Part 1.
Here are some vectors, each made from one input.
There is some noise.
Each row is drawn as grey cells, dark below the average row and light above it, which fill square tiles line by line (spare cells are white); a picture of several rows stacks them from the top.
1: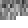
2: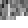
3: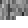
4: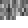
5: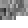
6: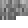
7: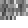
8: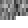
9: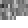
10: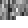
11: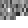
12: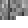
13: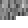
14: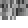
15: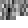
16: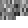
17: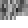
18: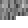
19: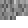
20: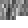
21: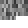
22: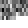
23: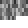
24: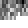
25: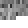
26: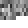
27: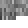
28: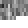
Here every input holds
a point on a 7-point line.
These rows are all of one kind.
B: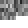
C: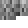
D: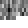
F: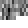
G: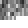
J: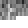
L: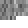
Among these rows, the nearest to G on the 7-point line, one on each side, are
J and L.
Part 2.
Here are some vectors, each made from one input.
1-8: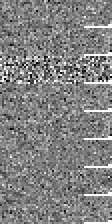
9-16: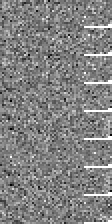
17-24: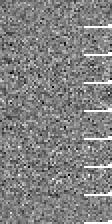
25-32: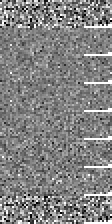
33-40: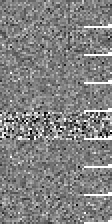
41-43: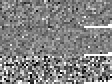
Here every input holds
either a fixed value, or a node of an 8-node tree.
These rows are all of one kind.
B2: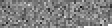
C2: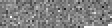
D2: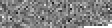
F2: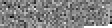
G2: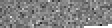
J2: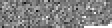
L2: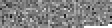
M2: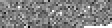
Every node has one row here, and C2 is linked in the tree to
G2 and J2.
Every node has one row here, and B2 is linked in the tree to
D2 and G2.
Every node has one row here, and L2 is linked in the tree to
F2 and G2.
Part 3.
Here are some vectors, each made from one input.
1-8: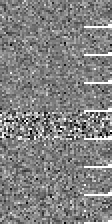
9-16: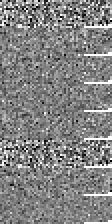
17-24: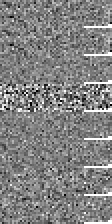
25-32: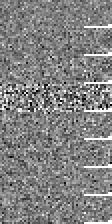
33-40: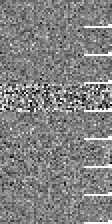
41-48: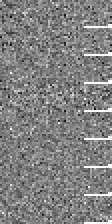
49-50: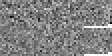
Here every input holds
either a fixed value, or a node of an 8-node tree.
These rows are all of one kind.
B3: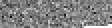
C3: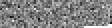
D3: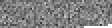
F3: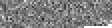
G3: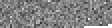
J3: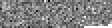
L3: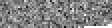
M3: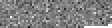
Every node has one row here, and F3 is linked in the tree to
D3 and L3.
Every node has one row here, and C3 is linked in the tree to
B3.
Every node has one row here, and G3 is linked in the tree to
B3, D3 and M3.
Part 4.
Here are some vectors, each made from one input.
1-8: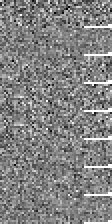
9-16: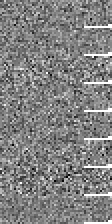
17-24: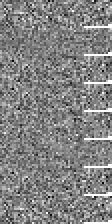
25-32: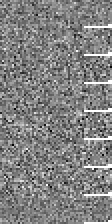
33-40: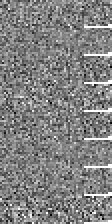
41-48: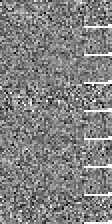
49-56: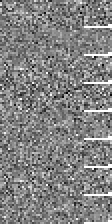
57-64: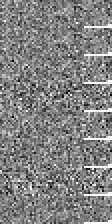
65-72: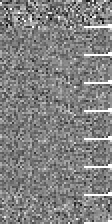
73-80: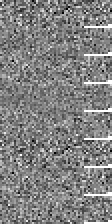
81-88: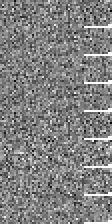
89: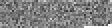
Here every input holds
a node of a 12-node tree.
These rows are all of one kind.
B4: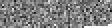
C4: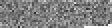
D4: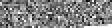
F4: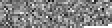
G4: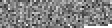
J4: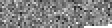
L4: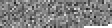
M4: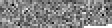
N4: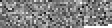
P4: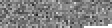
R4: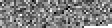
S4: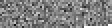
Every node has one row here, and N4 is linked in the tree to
F4 and G4.
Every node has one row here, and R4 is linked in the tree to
B4.
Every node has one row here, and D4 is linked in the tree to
F4.
